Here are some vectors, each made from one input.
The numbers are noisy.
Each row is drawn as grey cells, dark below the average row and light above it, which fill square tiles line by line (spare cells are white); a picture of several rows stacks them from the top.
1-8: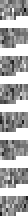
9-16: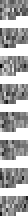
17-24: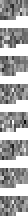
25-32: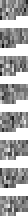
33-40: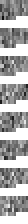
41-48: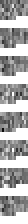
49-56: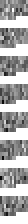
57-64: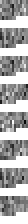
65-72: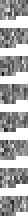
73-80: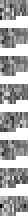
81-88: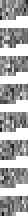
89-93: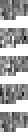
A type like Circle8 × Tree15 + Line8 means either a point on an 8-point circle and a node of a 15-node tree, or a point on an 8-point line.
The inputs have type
Label8 + Line11.
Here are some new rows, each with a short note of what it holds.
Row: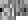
one of 8 labels
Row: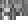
one of 8 labels
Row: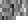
a point on an 11-point line
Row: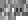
one of 8 labels
